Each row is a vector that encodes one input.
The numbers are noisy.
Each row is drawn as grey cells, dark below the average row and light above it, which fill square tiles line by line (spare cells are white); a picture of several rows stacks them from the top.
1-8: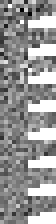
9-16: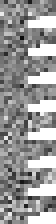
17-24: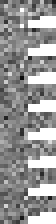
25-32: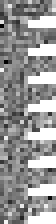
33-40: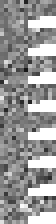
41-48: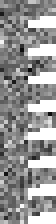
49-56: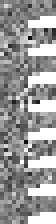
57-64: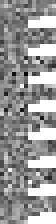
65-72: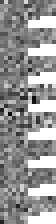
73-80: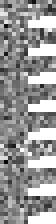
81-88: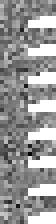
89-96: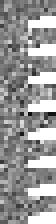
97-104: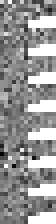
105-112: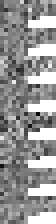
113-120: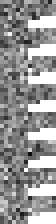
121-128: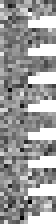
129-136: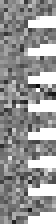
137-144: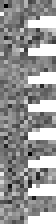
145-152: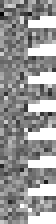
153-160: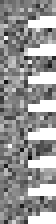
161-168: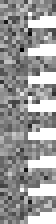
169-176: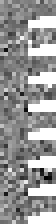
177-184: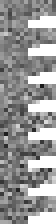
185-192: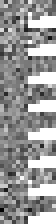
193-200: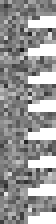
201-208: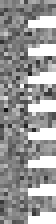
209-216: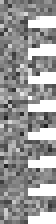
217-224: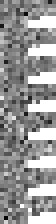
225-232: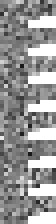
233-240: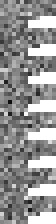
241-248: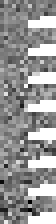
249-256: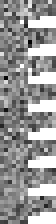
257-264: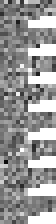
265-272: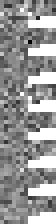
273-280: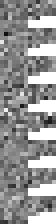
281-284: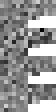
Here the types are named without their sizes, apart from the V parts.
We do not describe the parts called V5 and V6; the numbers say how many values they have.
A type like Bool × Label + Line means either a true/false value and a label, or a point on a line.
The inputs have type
Bool × List((Circle + Unit) × V5) × V6.
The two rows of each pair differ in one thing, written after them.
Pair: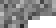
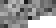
the value of V6
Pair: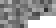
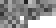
the true/false value
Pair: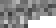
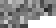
the value of V5 in item 1 of the list
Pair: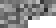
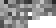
the place on the circle in item 2 of the list
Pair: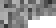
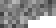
the value of V5 in item 2 of the list
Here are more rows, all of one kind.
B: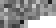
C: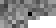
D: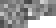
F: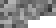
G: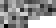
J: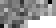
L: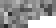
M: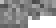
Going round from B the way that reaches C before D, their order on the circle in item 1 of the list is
B, J, G, M, C, F, D, L.
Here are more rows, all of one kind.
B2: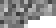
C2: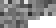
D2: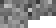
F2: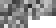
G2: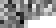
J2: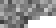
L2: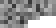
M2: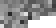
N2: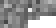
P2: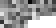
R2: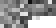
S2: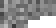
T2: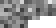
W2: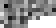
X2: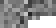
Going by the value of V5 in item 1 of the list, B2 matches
J2, M2, P2 and S2.
